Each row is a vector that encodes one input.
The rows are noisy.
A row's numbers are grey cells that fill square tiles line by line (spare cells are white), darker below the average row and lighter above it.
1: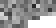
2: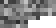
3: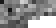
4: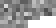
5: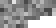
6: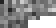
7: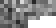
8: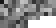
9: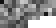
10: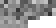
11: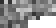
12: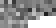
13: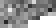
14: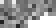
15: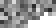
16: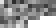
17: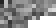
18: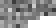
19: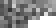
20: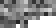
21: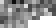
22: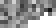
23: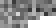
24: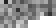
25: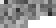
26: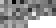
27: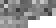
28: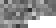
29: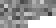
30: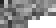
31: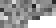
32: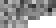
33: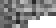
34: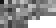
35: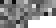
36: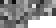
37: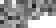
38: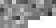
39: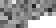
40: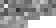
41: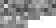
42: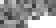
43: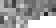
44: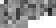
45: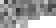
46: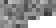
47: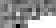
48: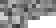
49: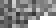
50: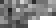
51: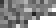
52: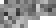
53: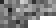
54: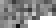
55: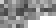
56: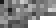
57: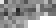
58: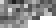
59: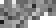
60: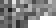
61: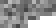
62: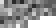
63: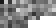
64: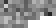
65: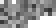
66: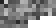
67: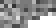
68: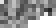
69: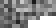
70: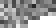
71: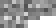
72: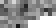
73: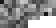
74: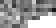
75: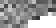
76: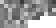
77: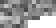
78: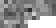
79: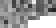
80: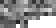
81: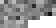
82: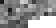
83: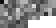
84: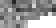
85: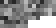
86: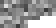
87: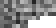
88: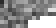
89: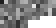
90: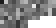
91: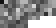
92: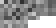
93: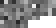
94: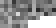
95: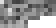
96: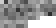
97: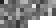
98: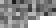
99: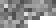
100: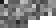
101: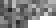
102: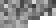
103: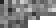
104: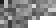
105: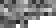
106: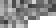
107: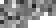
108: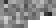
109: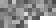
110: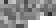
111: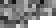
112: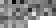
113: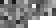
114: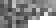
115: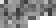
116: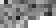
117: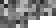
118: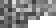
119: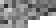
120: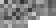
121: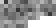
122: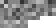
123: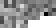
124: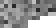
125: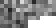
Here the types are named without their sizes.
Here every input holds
a point on a circle and a node of a tree, together with either a fixed value, or a node of a tree.
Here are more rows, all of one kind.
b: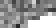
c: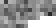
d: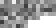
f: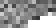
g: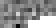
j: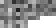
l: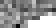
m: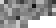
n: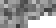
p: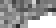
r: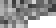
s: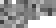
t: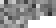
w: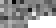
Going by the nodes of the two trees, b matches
f, l and p.
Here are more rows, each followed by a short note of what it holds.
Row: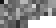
a point on a circle and a node of a tree
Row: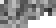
a point on a circle and a node of each of two trees
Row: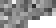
a point on a circle and a node of each of two trees
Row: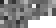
a point on a circle and a node of a tree
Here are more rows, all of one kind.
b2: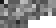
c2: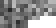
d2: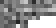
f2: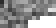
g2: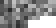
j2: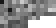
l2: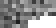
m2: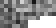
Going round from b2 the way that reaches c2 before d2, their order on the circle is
b2, j2, g2, c2, f2, l2, d2, m2.
